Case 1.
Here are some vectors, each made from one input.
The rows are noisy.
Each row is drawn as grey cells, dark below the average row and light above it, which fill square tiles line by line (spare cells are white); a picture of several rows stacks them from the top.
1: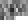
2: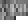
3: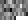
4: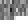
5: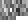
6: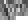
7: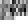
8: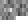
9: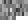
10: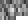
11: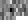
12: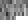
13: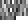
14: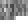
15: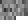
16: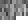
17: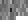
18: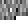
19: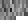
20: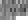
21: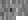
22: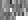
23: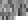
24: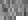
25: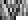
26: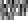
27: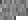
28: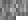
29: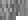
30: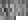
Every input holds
either a fixed value, or three true/false values.
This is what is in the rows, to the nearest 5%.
About 10% of them hold a fixed value. The rest hold three true/false values.
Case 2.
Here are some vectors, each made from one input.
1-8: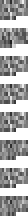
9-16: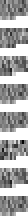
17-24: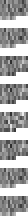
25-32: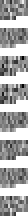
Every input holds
a point on a 5-point line.
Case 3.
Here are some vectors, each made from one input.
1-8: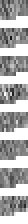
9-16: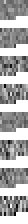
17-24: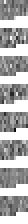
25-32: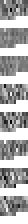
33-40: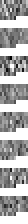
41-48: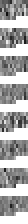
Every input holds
either a fixed value, or three true/false values.
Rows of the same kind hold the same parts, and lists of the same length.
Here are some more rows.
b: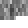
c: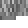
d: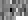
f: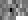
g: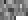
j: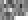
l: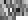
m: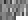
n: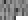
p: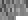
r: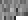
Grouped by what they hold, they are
b, c, d, f, g, j, m, p, r
l, n

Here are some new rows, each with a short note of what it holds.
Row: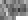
a fixed value
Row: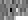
three true/false values
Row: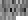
a fixed value
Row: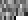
three true/false values
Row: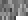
three true/false values
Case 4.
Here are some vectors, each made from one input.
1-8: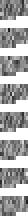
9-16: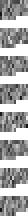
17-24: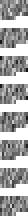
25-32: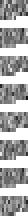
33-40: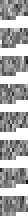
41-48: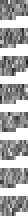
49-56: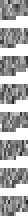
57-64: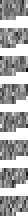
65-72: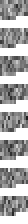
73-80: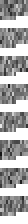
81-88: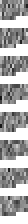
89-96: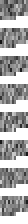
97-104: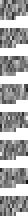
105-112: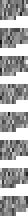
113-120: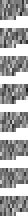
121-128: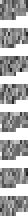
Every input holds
five true/false values.
